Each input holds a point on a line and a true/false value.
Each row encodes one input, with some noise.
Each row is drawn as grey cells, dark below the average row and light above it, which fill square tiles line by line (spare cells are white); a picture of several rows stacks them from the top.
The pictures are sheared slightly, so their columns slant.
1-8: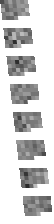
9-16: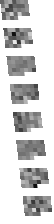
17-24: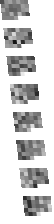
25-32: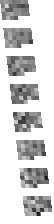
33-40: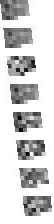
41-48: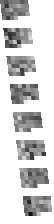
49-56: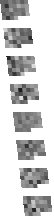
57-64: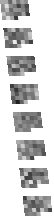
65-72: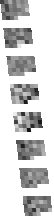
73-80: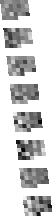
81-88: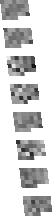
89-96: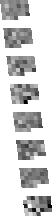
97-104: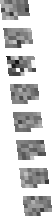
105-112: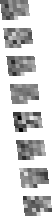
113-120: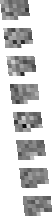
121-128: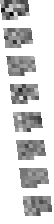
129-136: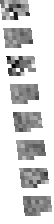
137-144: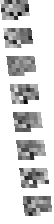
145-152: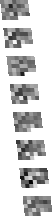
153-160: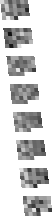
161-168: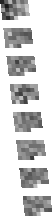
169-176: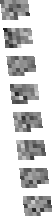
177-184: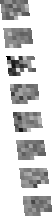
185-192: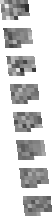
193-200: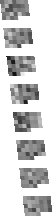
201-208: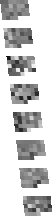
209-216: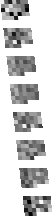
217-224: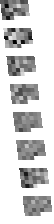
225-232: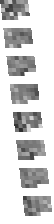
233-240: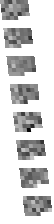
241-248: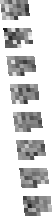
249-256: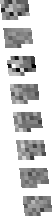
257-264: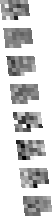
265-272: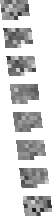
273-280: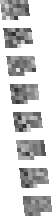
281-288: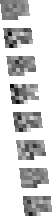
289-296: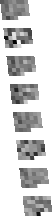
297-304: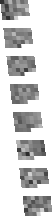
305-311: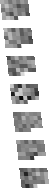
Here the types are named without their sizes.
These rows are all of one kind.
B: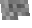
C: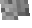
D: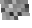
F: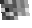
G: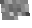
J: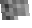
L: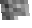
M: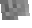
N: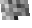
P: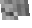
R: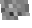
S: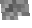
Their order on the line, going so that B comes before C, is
L, J, B, N, C, G, D, P, R, M, S, F.
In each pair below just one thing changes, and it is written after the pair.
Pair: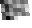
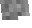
the place on the line
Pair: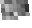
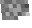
the true/false value
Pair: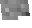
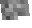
the true/false value
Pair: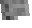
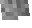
the true/false value
